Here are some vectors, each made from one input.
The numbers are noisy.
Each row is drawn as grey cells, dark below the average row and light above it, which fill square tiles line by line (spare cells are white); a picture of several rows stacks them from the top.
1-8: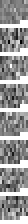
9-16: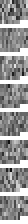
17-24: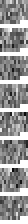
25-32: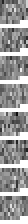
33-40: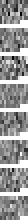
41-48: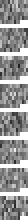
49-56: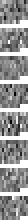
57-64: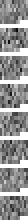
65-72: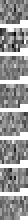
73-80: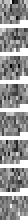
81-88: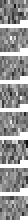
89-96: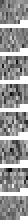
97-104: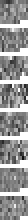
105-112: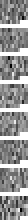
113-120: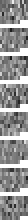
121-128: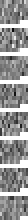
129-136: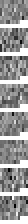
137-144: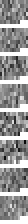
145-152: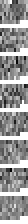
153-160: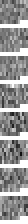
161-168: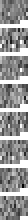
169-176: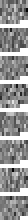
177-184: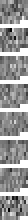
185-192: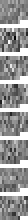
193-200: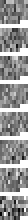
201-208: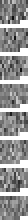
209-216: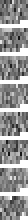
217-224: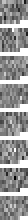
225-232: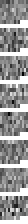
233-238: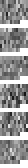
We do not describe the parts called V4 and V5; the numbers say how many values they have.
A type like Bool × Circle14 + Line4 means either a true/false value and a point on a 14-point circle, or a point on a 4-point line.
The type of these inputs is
(Circle9 + V5) × (Circle11 + Unit) × V4.
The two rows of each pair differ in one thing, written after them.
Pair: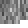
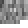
the place on the 9-point circle
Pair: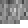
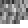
the place on the 9-point circle
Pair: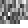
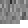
the place on the 9-point circle
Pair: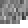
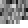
the place on the 9-point circle
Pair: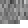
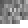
the value of V4
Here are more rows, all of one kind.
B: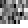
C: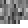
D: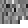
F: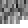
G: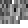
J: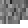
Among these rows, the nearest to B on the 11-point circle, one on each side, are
C and G.
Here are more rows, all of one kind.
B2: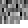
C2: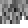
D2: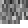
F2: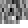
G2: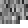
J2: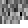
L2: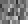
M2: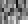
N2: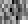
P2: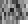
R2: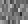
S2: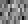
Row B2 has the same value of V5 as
F2, M2, N2 and P2.
